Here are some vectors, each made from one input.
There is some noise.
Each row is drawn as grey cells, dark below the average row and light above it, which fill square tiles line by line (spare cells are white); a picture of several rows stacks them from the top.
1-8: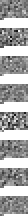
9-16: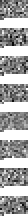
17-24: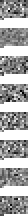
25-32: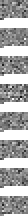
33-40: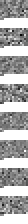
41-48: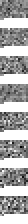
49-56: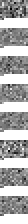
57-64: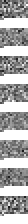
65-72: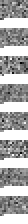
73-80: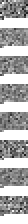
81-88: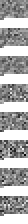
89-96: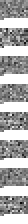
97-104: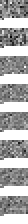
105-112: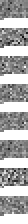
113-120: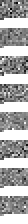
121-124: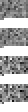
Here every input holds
either three true/false values, or a list of up to three points on a 4-point line.
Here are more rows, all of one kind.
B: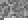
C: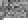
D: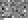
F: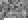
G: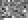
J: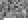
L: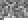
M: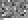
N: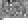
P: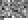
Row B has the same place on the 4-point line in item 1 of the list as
L and N.
